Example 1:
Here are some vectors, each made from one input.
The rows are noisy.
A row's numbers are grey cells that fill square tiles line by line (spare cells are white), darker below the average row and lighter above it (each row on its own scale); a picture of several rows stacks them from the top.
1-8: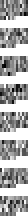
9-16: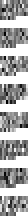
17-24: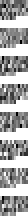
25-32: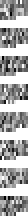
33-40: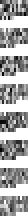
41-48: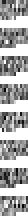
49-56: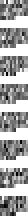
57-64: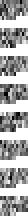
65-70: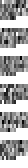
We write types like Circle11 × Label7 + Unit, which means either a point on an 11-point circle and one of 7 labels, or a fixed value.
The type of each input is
Bool × Bool × Bool × Bool.
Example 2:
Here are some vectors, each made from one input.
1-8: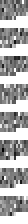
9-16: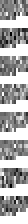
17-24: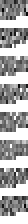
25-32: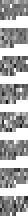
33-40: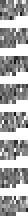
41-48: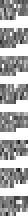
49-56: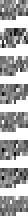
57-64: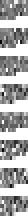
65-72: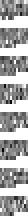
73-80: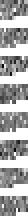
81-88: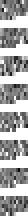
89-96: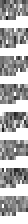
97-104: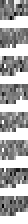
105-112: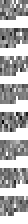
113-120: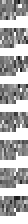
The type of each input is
Bool × Bool × Bool × Bool.
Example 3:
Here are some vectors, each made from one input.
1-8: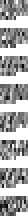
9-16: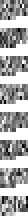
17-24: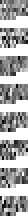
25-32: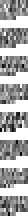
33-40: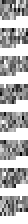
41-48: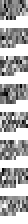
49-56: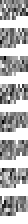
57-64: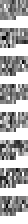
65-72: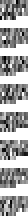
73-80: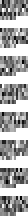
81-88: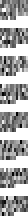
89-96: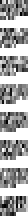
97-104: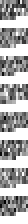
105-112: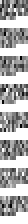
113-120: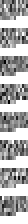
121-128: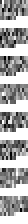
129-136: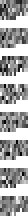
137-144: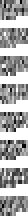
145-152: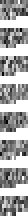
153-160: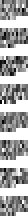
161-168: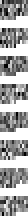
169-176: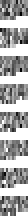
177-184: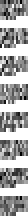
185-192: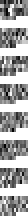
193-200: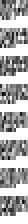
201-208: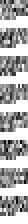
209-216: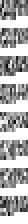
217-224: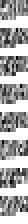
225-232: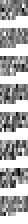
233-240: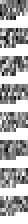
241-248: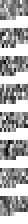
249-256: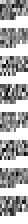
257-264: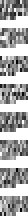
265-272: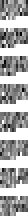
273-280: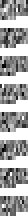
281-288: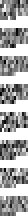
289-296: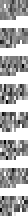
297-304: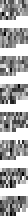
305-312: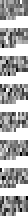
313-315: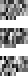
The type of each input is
Bool × Bool × Bool × Bool.
